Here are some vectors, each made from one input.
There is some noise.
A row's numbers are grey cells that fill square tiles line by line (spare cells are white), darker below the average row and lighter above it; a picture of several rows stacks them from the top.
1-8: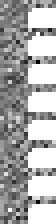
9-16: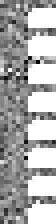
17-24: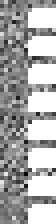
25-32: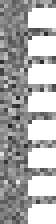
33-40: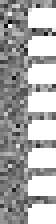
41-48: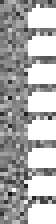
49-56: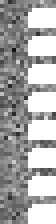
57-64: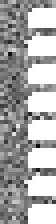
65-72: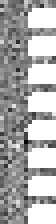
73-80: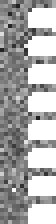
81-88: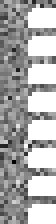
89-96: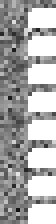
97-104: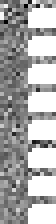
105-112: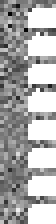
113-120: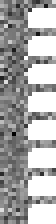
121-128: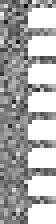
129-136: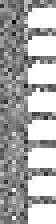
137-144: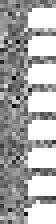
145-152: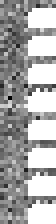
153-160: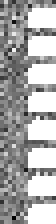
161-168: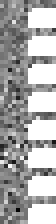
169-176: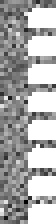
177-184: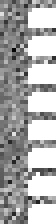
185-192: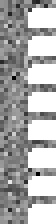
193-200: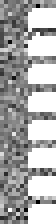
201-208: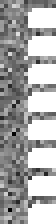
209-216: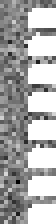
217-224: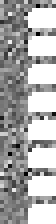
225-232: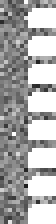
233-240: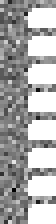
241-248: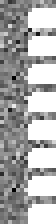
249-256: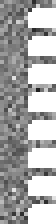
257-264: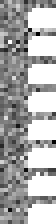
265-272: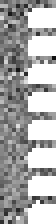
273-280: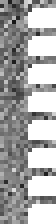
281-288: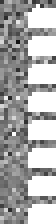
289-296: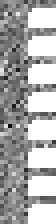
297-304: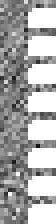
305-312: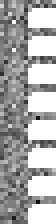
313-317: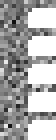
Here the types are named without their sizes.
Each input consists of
either a point on a line, or three true/false values.
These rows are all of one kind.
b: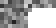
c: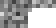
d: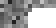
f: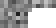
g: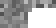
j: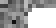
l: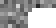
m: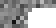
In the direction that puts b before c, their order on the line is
l, m, j, d, b, g, f, c.
